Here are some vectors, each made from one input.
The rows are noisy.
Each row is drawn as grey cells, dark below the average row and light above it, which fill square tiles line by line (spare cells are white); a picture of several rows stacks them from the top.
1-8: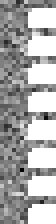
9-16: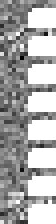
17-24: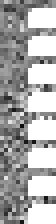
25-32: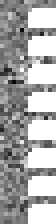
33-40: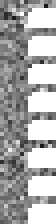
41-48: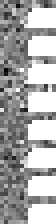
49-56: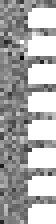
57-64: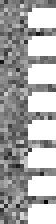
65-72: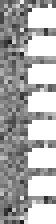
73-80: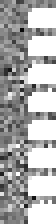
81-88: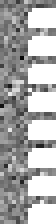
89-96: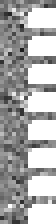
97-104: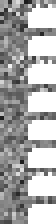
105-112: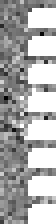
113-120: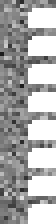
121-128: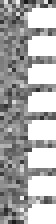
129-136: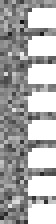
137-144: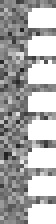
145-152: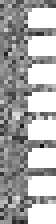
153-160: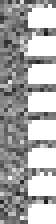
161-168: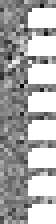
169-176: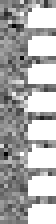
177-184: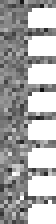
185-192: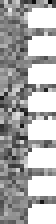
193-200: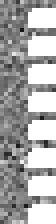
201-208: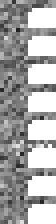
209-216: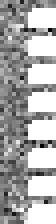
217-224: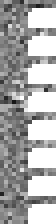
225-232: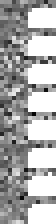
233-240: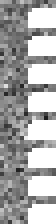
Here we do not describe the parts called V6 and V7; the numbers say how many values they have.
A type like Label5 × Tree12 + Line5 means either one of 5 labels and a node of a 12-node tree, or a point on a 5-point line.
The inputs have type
((Bool × Bool × Bool + Unit) × V6 + V7) × Circle9 + Label8.
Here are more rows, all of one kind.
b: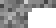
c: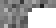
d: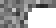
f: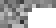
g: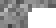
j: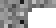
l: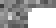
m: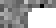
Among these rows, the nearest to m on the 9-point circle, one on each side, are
c and d.
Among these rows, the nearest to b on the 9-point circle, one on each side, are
d and l.
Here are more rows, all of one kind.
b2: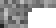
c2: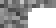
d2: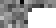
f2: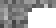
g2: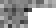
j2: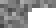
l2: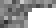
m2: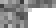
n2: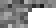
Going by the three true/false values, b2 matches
c2, f2 and j2.
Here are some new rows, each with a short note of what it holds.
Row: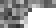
one of 8 labels
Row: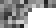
one of 8 labels
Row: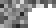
a point on a 9-point circle and a value of V7
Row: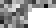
a point on a 9-point circle and a value of V7
